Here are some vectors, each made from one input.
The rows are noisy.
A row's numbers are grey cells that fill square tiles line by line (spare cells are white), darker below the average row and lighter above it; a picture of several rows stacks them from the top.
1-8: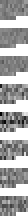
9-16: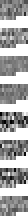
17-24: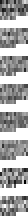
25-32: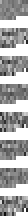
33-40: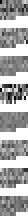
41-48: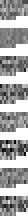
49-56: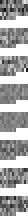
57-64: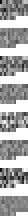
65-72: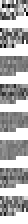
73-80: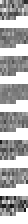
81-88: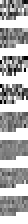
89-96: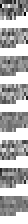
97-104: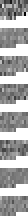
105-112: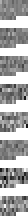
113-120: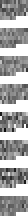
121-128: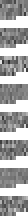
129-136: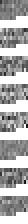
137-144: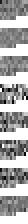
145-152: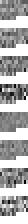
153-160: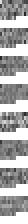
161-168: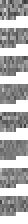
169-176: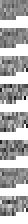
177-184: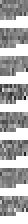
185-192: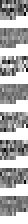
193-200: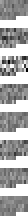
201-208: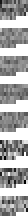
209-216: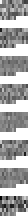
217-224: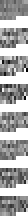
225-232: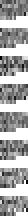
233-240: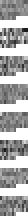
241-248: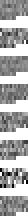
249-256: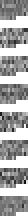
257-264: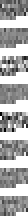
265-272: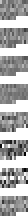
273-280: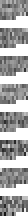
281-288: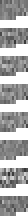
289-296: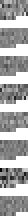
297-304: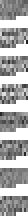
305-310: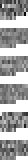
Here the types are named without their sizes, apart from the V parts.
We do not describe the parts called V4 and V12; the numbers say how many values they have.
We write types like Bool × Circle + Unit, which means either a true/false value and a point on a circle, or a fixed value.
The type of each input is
Label × Label + (Tree + V4) × V12.
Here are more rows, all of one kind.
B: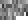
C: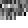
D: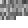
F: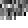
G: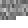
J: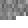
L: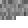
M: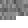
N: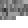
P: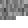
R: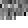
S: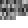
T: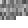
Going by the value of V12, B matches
D, J, N and T.
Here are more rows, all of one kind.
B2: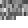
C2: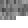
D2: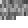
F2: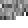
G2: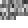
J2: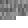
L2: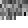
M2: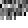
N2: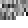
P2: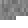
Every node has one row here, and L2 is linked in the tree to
B2 and D2.
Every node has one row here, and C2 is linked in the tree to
D2 and P2.
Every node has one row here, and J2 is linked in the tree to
M2.
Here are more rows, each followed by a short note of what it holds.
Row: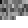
a value of V4 and a value of V12
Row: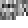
a value of V4 and a value of V12
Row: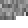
a node of a tree and a value of V12
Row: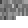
a value of V4 and a value of V12
